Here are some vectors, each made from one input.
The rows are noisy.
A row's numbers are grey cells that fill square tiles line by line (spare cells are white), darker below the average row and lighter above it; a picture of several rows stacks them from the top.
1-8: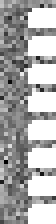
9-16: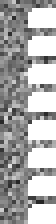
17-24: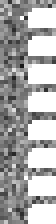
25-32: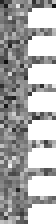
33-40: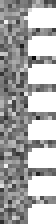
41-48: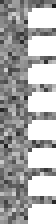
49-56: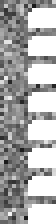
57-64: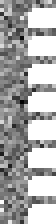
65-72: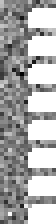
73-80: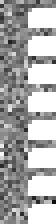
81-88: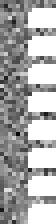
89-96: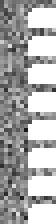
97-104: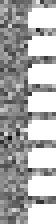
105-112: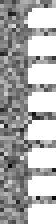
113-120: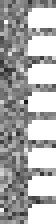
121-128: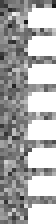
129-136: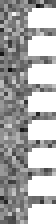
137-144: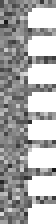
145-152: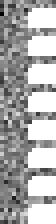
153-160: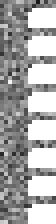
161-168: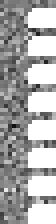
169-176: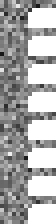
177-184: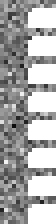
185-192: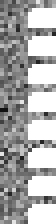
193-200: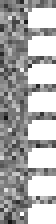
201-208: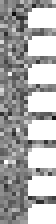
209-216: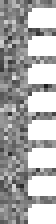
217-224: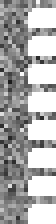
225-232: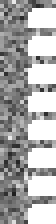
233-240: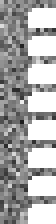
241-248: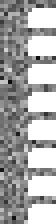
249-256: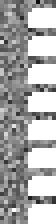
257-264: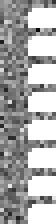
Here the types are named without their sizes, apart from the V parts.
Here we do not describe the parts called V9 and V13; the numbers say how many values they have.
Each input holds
either a point on a line, or a true/false value and a value of V9, or a value of V13.
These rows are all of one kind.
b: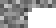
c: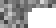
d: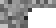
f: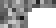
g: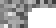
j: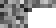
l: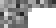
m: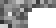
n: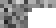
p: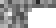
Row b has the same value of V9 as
d, g and m.
